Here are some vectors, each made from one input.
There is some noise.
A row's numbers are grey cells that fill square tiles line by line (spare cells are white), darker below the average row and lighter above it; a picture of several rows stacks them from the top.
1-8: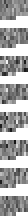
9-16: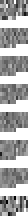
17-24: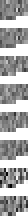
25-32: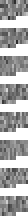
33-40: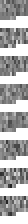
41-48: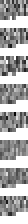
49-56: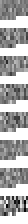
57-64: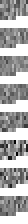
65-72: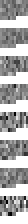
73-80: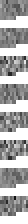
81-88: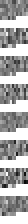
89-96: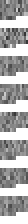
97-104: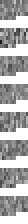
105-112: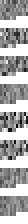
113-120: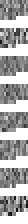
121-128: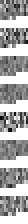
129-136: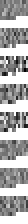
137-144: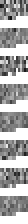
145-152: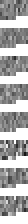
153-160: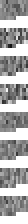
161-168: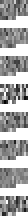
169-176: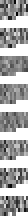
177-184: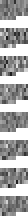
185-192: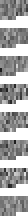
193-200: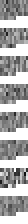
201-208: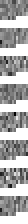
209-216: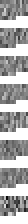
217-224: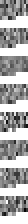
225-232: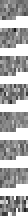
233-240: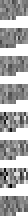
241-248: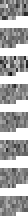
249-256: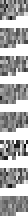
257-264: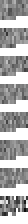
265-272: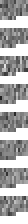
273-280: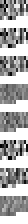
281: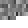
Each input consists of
either a node of a 10-node tree, or a node of a 13-node tree.
